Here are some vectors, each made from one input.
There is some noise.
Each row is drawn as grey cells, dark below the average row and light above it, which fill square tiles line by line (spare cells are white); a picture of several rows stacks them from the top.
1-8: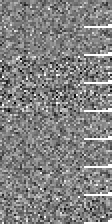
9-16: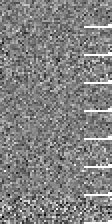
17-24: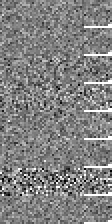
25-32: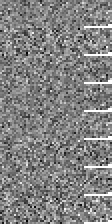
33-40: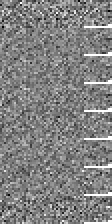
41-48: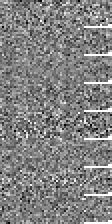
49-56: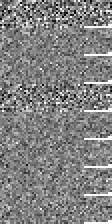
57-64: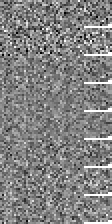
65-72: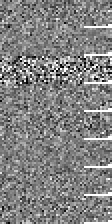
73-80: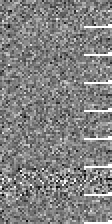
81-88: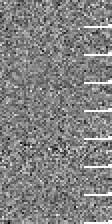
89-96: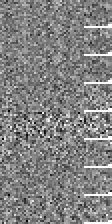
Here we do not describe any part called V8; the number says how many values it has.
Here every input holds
either a point on a 10-point circle, or a point on a 6-point line and a value of V8.
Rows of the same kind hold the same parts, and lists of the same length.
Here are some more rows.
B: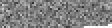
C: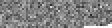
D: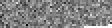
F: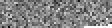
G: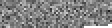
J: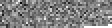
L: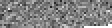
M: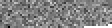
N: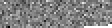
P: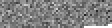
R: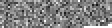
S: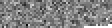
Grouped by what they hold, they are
B, C, G, P, R
D, F, J, L, M, N, S

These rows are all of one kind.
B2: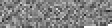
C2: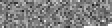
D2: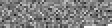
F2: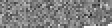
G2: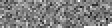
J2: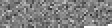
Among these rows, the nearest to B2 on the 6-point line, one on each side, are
D2 and J2.
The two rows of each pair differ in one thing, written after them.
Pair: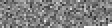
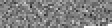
the place on the 6-point line
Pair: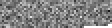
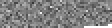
the value of V8
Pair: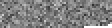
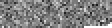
the place on the 6-point line
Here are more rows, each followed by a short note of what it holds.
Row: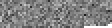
a point on a 6-point line and a value of V8
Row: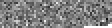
a point on a 6-point line and a value of V8
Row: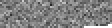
a point on a 6-point line and a value of V8
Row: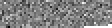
a point on a 10-point circle
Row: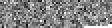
a point on a 10-point circle
